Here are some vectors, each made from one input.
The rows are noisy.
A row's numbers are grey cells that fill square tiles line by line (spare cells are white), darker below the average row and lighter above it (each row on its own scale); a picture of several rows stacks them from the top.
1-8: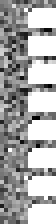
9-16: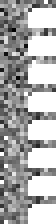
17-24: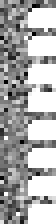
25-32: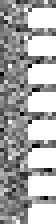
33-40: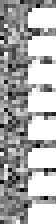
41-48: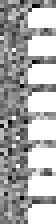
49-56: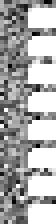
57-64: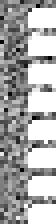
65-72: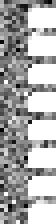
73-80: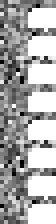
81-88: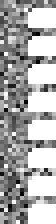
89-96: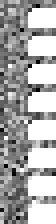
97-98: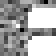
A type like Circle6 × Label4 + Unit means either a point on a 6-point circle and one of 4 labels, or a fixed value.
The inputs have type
Bool × Bool × Bool + Label10.
